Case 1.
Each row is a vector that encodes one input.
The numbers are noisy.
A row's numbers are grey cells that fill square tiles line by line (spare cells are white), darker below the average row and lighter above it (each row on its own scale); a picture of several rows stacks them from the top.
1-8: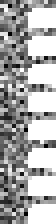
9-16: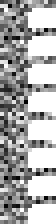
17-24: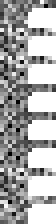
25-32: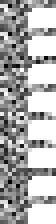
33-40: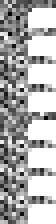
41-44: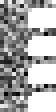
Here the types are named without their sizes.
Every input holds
a label.
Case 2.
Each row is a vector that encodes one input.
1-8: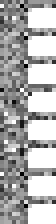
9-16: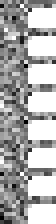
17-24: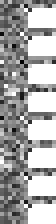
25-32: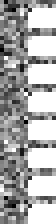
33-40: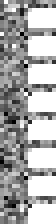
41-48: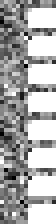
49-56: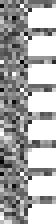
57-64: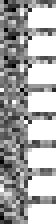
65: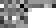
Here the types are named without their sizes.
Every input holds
three true/false values.
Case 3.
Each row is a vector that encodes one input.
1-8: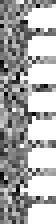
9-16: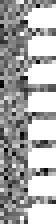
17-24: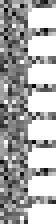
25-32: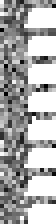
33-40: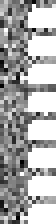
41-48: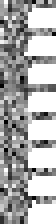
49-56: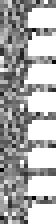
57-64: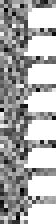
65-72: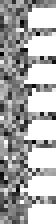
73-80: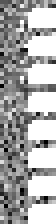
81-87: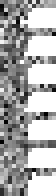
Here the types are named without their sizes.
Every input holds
a node of a tree.
